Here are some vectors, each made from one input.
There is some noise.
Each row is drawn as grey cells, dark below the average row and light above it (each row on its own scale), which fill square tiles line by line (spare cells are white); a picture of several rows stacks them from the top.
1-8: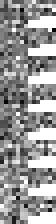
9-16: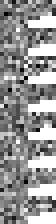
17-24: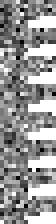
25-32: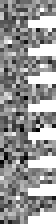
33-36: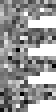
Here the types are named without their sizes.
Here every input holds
a label and a point on a line.
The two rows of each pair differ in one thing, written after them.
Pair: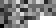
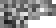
the label
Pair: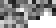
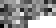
the label
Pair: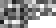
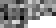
the place on the line
